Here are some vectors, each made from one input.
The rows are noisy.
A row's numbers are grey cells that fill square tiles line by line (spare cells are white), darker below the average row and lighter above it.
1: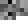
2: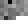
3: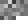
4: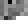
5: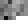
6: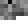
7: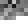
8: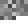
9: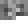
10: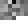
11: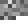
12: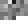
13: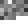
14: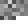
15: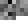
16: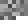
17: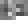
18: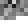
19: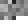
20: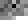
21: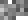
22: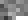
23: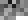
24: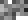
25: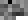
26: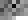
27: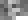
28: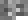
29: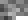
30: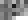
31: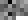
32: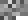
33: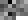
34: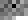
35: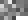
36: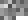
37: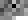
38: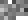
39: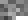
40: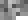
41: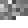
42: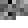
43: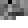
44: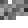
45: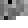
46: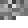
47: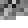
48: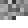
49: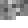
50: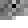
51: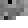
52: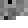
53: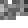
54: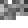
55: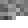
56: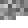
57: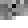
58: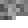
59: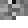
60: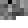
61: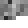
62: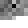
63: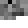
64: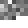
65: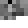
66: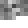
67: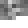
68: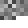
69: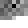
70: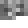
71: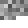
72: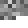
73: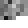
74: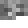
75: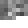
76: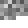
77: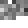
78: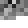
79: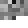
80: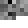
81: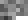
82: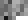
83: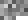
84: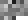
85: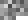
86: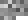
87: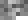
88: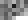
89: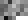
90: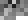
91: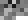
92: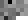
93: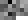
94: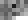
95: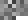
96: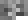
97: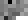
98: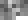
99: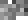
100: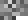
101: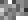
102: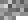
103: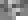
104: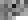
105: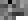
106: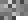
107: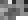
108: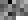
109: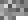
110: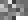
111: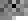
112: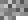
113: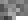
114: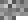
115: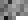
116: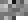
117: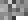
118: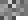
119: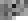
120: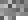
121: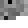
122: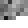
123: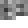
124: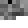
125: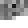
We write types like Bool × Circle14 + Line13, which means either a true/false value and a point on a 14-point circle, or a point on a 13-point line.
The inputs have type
Bool × Label6 + Circle10.
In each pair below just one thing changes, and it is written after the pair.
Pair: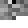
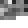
the true/false value
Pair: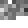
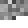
the true/false value
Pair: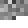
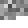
the label
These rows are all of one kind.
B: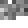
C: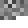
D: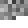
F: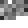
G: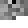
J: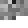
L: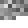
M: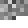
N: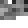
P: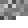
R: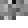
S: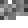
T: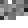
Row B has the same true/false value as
F, N, S and T.
